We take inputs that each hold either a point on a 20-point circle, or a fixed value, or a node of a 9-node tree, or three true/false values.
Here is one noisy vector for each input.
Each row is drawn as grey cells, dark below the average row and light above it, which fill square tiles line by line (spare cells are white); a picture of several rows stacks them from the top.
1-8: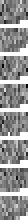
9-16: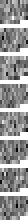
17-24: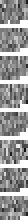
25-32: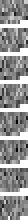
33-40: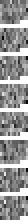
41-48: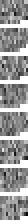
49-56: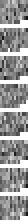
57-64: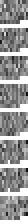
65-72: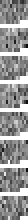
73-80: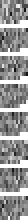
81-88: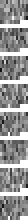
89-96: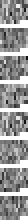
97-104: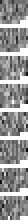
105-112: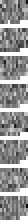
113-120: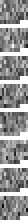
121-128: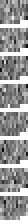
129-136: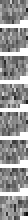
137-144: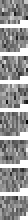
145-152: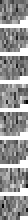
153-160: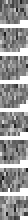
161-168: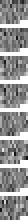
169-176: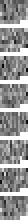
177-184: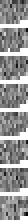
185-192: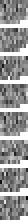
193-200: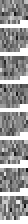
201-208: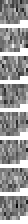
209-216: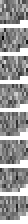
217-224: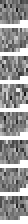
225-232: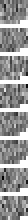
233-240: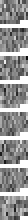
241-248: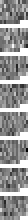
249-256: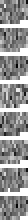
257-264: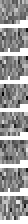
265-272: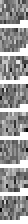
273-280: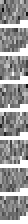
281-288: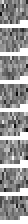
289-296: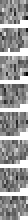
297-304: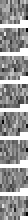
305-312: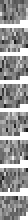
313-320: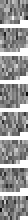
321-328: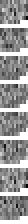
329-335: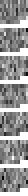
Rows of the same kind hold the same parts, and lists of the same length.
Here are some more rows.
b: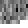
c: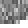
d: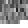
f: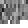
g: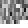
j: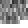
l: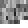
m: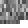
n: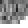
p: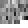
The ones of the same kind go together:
b, c, d, j, n
f, m
g
l, p

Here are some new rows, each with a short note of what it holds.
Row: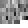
a node of a 9-node tree
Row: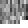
a node of a 9-node tree
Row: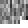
a node of a 9-node tree
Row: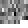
a node of a 9-node tree
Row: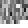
a fixed value
